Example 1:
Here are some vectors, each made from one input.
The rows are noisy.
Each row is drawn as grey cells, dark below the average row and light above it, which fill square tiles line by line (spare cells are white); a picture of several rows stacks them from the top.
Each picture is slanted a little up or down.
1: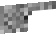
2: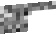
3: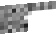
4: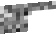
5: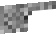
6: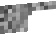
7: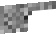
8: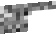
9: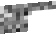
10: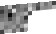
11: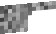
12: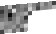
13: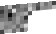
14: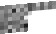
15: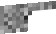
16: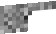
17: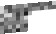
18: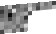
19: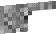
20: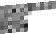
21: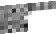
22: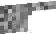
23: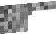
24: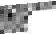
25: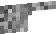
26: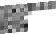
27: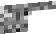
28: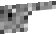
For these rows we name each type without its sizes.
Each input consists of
a point on a line.
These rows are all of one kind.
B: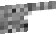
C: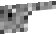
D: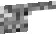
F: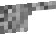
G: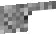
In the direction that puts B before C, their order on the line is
D, B, F, G, C.
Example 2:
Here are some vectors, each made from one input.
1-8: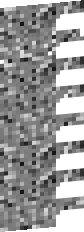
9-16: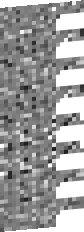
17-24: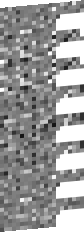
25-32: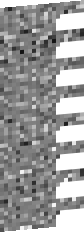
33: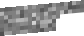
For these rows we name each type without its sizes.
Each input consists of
a point on a line.
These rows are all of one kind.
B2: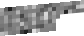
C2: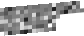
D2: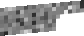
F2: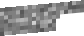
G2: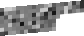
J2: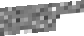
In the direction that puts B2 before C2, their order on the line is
G2, D2, J2, F2, B2, C2.
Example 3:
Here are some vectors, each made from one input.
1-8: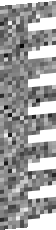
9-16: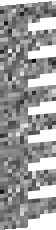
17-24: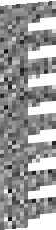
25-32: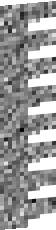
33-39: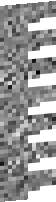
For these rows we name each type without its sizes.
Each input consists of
a point on each of two lines.
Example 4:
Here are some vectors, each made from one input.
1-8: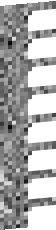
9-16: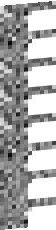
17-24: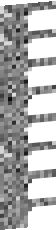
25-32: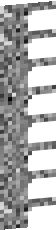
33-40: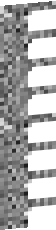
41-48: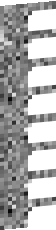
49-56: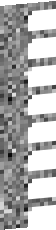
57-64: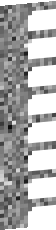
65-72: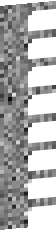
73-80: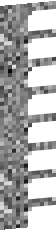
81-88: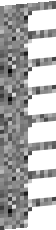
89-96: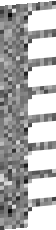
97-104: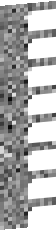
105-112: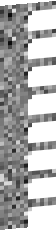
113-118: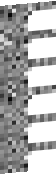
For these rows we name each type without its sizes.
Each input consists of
a point on a line.
